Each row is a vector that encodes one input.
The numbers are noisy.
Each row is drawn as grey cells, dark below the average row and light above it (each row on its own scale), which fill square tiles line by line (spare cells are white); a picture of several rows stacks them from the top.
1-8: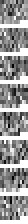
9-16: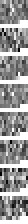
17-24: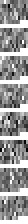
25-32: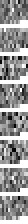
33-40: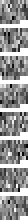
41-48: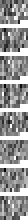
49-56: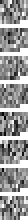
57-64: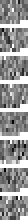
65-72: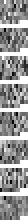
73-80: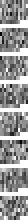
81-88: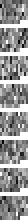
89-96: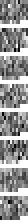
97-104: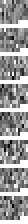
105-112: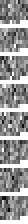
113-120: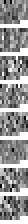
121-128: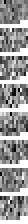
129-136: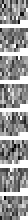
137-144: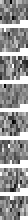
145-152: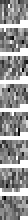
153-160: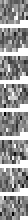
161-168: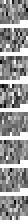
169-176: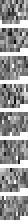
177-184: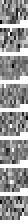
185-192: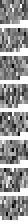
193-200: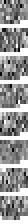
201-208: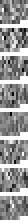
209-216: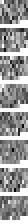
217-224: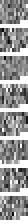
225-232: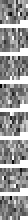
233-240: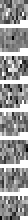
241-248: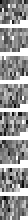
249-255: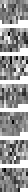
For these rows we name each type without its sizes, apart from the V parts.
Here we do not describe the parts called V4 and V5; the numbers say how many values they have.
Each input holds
a label, a true/false value, a value of V4 and a value of V5.
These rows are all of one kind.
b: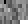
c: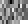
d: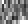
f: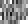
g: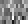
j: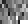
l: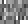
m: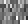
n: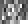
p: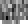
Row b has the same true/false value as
f, g and j.
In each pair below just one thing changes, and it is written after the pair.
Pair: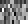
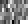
the value of V5
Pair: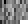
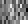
the true/false value
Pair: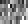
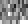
the true/false value
